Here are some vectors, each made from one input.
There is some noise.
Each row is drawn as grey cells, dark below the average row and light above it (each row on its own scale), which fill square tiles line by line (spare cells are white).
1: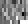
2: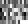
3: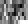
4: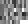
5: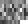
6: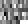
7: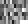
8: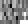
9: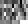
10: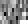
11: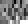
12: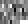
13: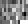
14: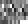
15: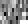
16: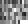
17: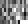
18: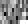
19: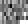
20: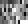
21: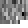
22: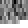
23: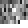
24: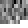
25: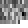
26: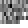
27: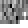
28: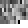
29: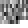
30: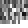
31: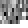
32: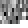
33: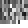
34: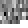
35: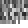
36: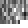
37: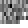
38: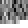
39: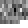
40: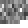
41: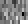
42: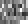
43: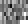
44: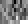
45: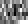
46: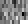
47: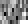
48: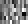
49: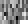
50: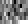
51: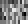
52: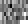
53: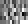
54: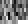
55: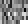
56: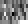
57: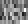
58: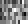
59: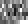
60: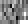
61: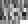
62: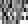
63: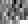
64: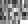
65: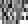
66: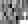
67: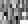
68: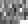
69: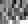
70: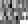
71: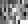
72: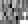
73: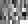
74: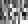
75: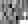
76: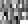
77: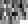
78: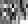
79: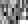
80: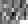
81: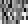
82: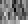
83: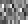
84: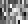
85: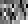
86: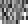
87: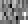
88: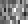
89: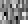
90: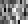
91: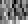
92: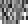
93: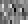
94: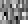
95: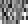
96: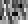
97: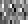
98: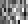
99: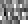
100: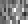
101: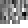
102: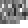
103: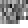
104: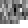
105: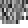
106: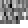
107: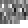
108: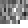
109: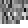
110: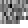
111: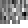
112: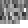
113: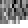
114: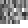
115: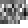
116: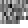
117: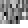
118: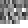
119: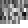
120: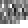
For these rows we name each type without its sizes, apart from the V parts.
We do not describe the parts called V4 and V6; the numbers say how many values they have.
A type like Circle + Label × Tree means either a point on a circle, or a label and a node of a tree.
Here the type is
Bool × V4 × V6 + Line.
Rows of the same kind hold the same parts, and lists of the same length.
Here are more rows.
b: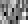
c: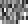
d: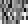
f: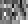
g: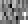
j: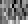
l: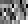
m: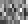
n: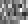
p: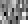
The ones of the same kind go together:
b, c, d, g, p
f, j, l, m, n

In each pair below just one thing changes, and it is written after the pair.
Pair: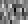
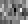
the true/false value
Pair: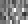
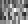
the true/false value
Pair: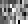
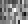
the value of V6
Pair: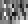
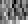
the value of V4
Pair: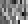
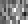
the value of V6
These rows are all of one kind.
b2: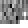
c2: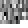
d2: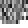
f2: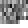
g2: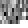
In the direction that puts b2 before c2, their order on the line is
d2, f2, b2, c2, g2.
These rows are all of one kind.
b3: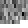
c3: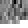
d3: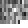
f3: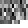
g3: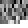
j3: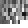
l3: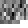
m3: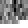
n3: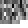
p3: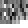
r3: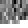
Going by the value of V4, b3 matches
d3 and j3.
